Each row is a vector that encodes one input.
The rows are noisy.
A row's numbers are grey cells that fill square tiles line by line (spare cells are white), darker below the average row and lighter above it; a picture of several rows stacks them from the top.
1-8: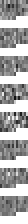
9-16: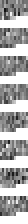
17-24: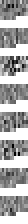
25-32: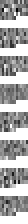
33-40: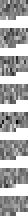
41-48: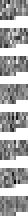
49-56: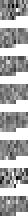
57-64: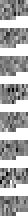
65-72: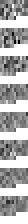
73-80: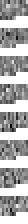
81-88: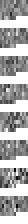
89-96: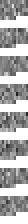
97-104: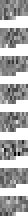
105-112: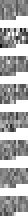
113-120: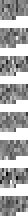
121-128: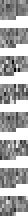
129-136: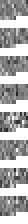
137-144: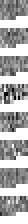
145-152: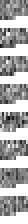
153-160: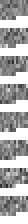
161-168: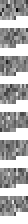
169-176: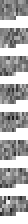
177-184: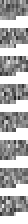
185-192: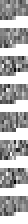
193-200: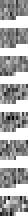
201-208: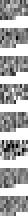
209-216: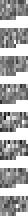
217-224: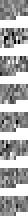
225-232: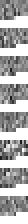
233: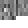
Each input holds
either one of 6 labels, a point on an 8-point line and a true/false value, or a point on an 11-point line.
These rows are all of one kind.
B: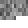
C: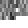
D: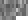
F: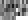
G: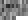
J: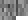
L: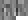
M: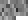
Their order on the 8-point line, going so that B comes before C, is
B, F, D, C, L, J, G, M.
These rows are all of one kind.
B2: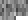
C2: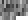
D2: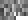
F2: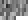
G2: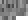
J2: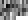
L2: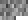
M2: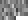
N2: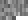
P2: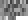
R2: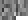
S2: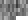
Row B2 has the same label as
M2, P2 and S2.
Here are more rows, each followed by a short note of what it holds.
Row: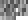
one of 6 labels, a point on an 8-point line and a true/false value
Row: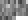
a point on an 11-point line
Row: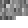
a point on an 11-point line
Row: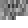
one of 6 labels, a point on an 8-point line and a true/false value
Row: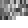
a point on an 11-point line
